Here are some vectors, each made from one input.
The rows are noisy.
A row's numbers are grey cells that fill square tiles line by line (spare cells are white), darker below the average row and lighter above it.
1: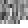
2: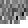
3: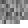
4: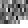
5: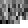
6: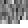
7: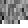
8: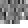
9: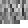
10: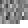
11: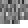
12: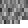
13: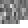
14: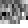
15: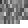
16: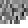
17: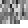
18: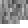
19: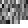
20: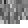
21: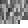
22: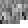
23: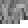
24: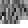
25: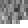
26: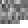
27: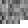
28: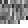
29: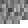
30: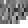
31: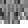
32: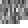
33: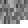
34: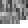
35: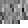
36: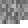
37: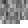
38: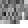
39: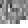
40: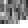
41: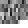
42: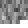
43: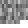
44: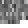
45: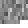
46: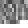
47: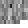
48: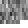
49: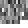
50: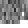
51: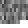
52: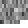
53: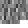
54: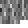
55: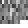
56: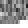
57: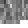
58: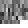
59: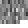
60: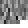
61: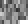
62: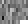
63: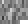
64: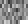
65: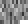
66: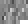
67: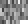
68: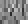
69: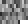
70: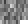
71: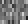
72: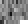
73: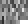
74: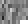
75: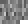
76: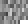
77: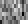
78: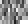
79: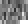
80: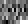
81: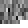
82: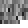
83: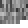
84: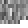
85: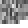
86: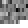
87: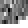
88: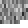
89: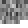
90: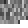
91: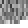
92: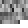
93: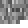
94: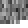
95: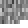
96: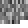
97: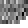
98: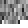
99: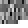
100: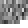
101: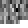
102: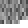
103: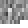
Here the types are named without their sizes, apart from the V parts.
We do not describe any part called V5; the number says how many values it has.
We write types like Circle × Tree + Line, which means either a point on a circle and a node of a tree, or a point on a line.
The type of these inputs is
List(Circle) × V5.
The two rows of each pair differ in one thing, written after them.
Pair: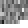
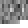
the place on the circle in item 2 of the list
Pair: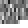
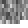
the value of V5
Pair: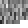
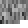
the place on the circle in item 2 of the list
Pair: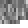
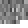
the place on the circle in item 1 of the list
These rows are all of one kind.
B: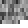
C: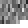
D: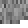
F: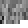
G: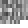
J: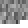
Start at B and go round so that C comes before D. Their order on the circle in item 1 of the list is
B, F, C, D, G, J.
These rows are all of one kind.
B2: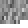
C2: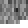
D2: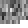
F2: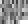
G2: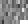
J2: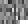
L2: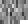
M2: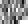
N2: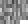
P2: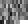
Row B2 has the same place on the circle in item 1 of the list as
C2 and J2.
